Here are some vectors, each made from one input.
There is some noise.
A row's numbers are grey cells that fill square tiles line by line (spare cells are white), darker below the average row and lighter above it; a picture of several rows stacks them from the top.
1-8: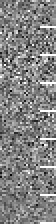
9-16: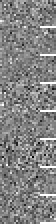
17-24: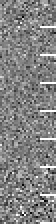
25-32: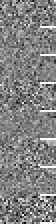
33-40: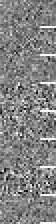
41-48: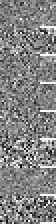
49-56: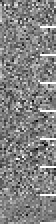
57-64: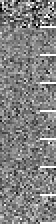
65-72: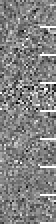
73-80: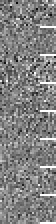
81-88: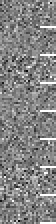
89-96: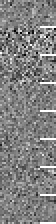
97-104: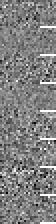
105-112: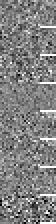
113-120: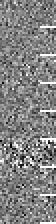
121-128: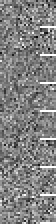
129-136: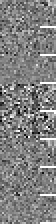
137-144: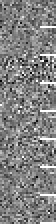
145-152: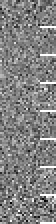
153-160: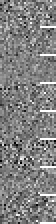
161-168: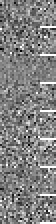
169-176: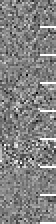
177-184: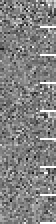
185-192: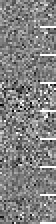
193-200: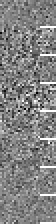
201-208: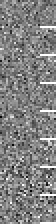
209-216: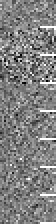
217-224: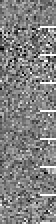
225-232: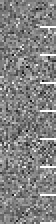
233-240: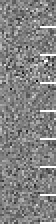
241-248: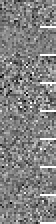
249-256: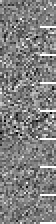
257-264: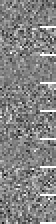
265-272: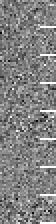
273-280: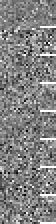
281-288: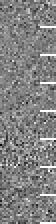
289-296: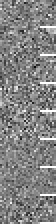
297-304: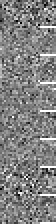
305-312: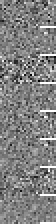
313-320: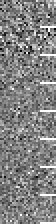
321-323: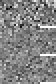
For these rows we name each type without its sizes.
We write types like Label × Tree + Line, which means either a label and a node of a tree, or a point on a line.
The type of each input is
(Bool × Tree + Label) × Tree × Tree.
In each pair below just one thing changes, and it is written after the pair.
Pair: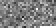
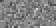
the true/false value
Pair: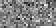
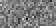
the true/false value
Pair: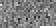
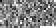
the true/false value
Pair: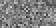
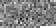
the true/false value
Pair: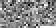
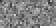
the node of one of the three trees
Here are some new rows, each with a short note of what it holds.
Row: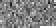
a node of each of three trees and a true/false value
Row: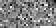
a node of each of three trees and a true/false value
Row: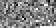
a node of each of three trees and a true/false value
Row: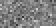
a node of each of three trees and a true/false value
